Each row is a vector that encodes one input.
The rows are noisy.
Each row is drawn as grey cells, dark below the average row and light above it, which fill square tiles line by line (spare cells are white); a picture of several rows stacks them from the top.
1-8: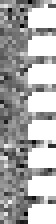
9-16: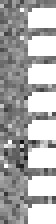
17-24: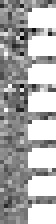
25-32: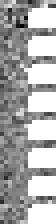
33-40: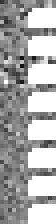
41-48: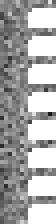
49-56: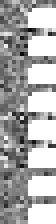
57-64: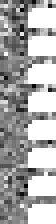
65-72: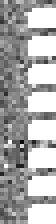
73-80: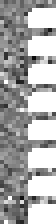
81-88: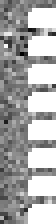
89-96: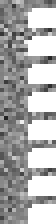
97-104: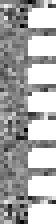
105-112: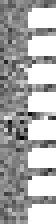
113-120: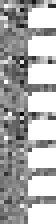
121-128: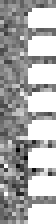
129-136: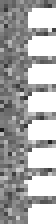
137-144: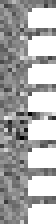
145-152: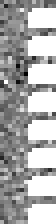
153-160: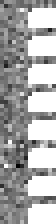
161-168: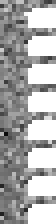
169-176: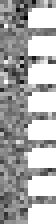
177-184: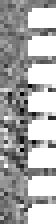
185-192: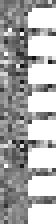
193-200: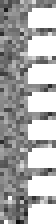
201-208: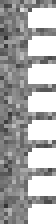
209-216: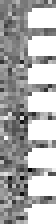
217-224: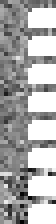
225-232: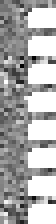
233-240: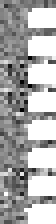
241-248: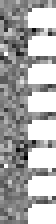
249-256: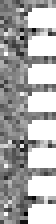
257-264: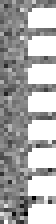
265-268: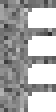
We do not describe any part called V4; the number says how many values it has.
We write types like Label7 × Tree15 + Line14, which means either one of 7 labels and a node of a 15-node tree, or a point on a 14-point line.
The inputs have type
Bool × (Line6 + V4) × Tree10 + Line5 × Line5.
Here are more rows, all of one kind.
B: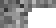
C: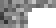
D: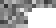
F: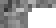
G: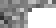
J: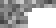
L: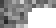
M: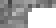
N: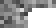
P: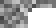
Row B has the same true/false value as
F, M and N.
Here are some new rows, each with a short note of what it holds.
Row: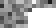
a node of a 10-node tree, a true/false value and a value of V4
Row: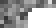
a node of a 10-node tree, a true/false value and a value of V4
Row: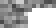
a point on a 6-point line, a node of a 10-node tree and a true/false value
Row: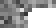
a node of a 10-node tree, a true/false value and a value of V4
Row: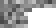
a node of a 10-node tree, a true/false value and a value of V4
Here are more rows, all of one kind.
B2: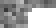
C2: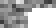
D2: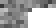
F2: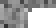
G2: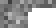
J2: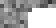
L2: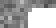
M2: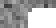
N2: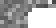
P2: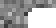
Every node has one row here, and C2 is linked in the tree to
J2 and L2.
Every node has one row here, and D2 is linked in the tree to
J2.
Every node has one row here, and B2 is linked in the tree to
G2 and L2.
